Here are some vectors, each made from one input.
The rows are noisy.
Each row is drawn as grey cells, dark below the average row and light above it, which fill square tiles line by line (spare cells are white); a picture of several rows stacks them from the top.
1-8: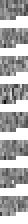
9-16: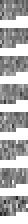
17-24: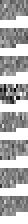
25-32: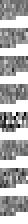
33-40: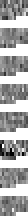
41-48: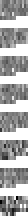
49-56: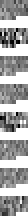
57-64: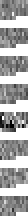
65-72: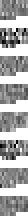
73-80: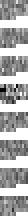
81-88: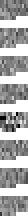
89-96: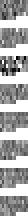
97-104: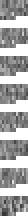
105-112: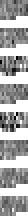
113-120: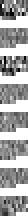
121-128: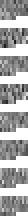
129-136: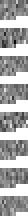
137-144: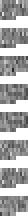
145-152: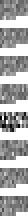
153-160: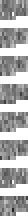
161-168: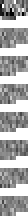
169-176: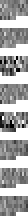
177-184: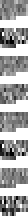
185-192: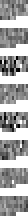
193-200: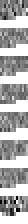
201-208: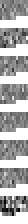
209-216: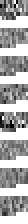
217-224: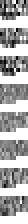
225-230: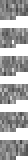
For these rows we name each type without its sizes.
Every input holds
either a fixed value, or a point on each of two lines, or a node of a tree, or five true/false values.
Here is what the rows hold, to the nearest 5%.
About 5% of them hold a fixed value. About 10% of them hold a point on each of two lines. About 10% of them hold a node of a tree. The rest hold five true/false values.
